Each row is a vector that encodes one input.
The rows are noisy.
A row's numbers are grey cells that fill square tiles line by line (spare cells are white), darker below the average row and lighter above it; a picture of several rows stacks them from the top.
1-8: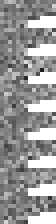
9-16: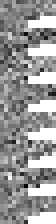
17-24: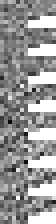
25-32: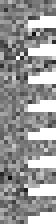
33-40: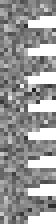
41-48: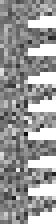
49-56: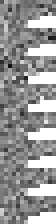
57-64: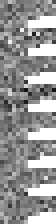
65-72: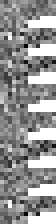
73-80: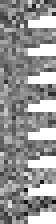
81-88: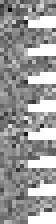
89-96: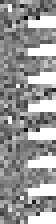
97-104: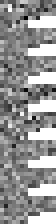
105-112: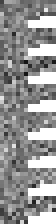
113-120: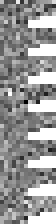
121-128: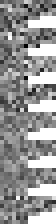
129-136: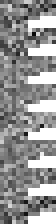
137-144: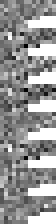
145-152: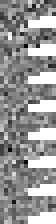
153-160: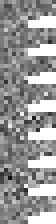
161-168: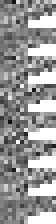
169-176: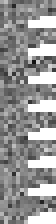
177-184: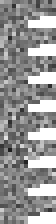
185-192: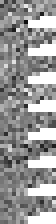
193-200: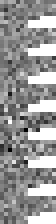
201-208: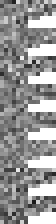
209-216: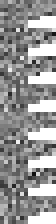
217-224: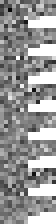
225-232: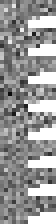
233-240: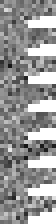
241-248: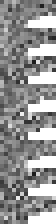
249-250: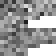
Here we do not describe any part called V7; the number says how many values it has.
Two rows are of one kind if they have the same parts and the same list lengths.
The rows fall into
4 kinds.
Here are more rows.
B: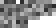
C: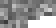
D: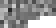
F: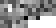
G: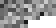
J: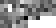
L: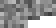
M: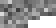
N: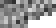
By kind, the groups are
B, F, G, J, N
C, L
D
M

